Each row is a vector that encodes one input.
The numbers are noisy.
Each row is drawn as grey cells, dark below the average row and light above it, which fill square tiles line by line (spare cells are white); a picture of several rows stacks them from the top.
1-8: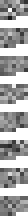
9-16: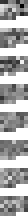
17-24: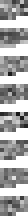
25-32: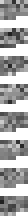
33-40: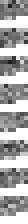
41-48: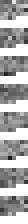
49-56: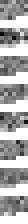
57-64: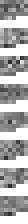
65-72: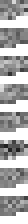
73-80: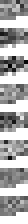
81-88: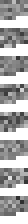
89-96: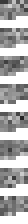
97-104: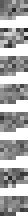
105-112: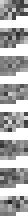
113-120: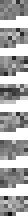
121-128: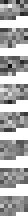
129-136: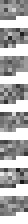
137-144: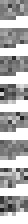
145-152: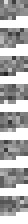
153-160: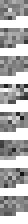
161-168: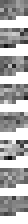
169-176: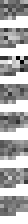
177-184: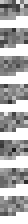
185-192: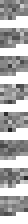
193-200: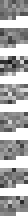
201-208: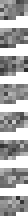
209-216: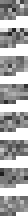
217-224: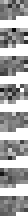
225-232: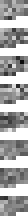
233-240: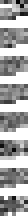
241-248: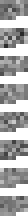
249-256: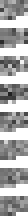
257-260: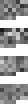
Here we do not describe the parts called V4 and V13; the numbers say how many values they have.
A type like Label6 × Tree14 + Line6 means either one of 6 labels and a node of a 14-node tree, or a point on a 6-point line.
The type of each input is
Line12 × (Line12 + V13) + V4.
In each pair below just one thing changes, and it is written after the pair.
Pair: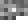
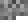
the value of V13
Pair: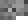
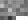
the place on the 12-point line
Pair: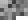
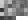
the value of V13
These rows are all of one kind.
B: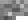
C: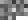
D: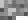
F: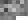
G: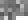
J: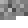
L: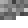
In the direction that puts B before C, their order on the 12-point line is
B, F, G, D, J, L, C.
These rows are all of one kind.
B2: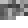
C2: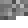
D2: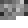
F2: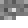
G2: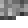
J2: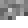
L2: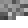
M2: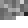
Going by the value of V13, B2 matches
J2 and M2.
